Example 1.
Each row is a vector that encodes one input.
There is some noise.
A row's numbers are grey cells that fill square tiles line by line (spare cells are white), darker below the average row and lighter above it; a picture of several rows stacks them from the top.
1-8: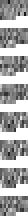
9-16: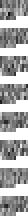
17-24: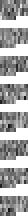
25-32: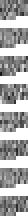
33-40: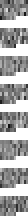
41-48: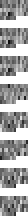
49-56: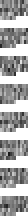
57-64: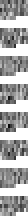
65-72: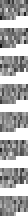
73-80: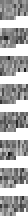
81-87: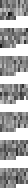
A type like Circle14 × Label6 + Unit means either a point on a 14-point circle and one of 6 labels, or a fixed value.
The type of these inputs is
Bool × (Circle5 + Unit).
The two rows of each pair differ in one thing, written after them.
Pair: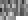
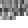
the place on the 5-point circle
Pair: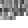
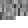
the true/false value
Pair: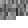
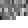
the true/false value
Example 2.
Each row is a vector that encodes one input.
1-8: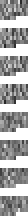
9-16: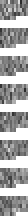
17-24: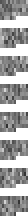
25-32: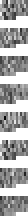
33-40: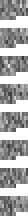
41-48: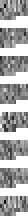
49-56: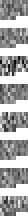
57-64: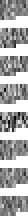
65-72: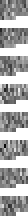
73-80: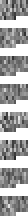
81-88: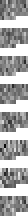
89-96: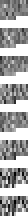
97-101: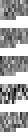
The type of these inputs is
List2(Circle5).
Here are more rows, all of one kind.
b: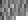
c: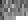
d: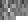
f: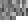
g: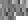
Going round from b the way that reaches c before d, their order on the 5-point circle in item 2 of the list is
b, c, d, f, g.
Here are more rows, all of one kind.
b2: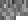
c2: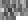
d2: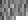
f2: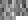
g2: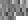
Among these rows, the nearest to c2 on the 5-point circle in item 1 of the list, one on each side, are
b2 and g2.
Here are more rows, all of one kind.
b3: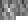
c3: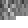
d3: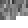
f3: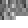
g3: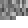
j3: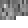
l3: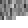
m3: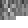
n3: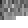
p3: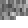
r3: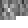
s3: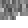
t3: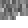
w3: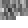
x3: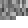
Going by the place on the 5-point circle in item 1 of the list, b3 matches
c3, m3, n3 and r3.
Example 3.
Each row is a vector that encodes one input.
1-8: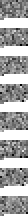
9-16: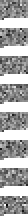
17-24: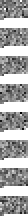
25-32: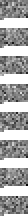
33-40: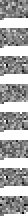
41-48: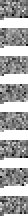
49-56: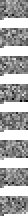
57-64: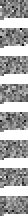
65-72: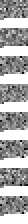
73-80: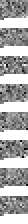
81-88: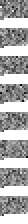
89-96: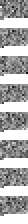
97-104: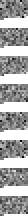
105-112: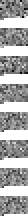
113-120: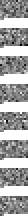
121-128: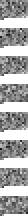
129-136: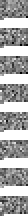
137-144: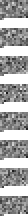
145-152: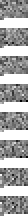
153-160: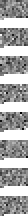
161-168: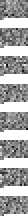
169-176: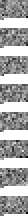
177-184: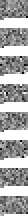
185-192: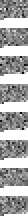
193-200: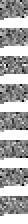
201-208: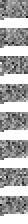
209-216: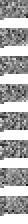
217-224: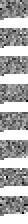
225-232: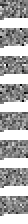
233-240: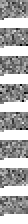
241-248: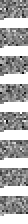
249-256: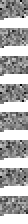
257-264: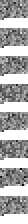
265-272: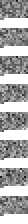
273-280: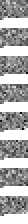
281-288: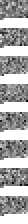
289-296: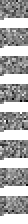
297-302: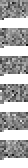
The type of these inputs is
Circle17 + Line14.
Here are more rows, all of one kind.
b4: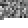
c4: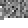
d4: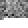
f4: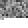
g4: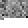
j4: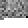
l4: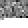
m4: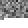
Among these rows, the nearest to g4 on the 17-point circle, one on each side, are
f4 and j4.
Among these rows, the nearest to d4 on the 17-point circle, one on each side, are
j4 and m4.
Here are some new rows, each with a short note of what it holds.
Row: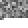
a point on a 17-point circle
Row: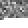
a point on a 17-point circle
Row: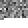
a point on a 14-point line
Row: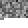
a point on a 17-point circle
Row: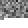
a point on a 17-point circle
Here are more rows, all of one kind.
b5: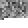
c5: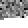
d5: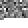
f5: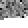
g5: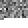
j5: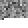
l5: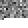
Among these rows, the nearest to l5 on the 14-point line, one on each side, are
g5 and j5.
